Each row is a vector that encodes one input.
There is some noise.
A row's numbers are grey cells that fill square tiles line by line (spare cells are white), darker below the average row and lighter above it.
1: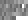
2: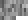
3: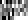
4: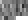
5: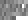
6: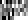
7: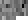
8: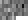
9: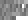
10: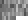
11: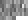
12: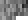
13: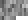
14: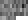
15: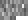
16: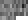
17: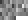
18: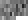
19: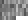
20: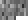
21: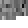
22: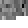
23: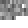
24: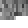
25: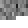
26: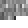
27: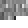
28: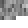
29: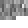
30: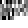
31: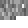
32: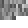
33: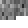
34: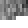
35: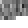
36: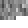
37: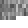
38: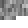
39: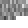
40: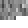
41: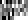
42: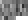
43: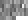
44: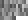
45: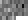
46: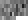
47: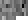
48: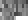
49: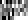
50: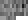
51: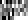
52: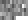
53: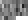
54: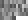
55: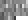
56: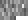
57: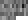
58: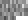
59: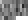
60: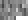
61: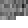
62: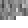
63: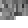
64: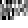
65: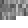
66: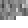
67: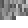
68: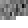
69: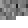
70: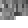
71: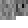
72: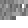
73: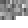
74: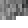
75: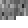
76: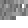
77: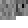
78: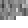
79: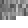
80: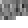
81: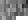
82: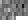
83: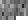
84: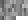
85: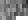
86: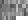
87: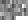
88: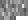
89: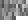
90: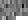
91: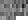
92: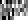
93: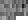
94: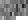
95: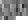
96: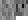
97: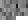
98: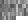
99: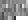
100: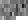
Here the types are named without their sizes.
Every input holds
either a fixed value, or a label and a true/false value.
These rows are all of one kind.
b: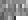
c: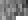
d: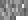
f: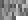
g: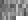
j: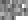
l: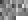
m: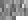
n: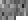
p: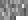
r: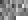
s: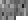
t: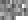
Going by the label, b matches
n and s.
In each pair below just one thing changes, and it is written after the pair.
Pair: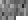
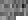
the label
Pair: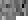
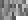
the true/false value
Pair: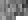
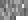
the true/false value
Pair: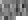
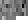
the label
